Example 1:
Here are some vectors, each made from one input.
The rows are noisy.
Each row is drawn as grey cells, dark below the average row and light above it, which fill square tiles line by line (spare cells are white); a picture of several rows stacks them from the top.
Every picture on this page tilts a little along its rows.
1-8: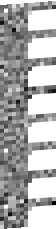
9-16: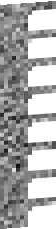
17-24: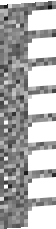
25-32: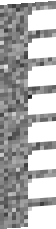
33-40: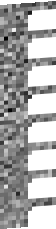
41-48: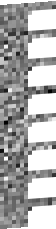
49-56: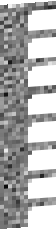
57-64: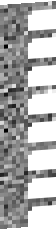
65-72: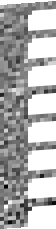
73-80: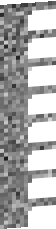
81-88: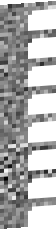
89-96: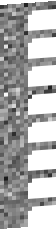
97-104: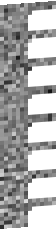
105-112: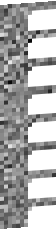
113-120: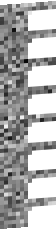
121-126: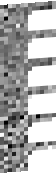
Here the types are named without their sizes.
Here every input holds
three true/false values.
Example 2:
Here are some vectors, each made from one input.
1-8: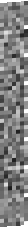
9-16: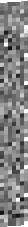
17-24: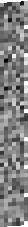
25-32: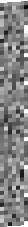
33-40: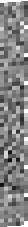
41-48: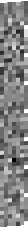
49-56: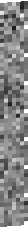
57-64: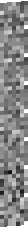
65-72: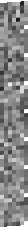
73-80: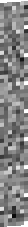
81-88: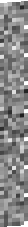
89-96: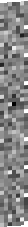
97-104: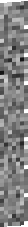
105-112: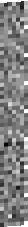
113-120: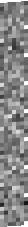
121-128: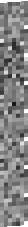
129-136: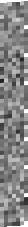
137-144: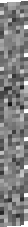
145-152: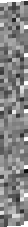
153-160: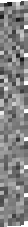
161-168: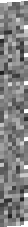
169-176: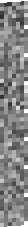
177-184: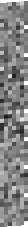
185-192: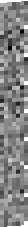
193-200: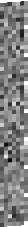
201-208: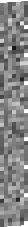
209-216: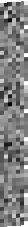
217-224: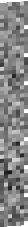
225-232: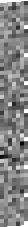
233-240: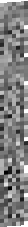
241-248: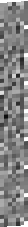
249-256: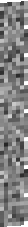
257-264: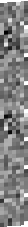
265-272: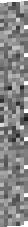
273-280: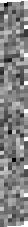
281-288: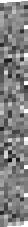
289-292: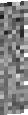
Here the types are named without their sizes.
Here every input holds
a point on a line.
